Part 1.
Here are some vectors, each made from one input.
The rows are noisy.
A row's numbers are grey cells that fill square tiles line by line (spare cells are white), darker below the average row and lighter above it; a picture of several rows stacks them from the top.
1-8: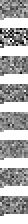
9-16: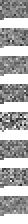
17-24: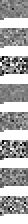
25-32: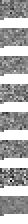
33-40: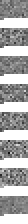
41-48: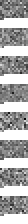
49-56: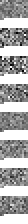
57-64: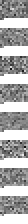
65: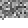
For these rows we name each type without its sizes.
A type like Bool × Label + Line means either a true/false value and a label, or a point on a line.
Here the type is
Circle + Tree + Unit.
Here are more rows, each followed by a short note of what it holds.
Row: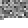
a point on a circle
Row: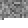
a point on a circle
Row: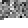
a point on a circle
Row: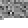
a fixed value
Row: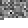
a node of a tree
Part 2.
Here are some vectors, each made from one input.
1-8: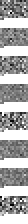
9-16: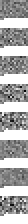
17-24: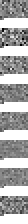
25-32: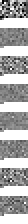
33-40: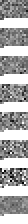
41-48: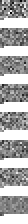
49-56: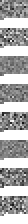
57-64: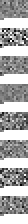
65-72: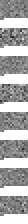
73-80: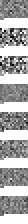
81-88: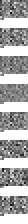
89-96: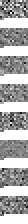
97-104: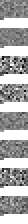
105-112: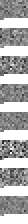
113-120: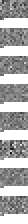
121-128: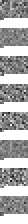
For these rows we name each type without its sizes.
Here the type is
Label × Tree.
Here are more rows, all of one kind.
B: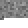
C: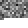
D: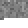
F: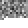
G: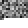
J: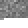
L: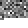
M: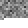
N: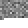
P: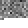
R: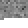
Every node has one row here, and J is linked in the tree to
D and N.
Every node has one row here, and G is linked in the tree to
B and D.
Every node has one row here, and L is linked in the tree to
P.
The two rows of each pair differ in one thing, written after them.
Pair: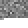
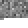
the node of the tree
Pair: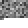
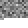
the label
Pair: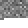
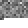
the label
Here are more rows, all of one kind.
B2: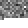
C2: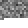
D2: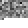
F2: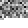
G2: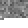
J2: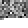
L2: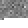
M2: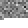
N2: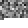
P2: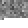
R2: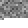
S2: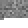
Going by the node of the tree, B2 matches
C2, F2 and N2.
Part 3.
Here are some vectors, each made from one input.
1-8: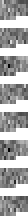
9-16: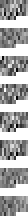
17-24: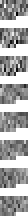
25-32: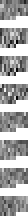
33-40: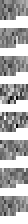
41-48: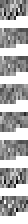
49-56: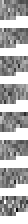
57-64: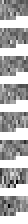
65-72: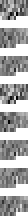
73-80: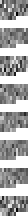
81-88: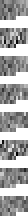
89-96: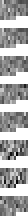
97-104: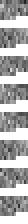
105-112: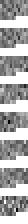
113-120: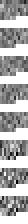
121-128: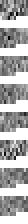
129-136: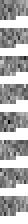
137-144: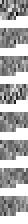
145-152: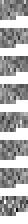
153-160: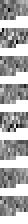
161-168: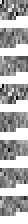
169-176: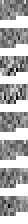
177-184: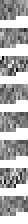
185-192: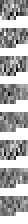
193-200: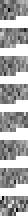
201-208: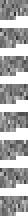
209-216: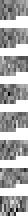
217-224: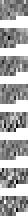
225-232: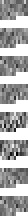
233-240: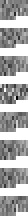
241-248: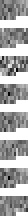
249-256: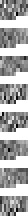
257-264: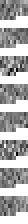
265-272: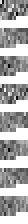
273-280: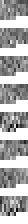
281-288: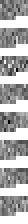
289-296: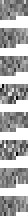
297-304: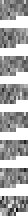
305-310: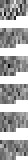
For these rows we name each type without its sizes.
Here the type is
Bool × Bool × Bool × Bool + Line.
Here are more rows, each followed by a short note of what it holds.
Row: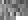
four true/false values
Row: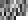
a point on a line
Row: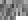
four true/false values
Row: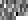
a point on a line
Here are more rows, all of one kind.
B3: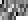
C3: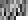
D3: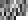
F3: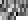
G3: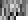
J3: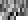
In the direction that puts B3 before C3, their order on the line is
B3, F3, J3, G3, C3, D3.
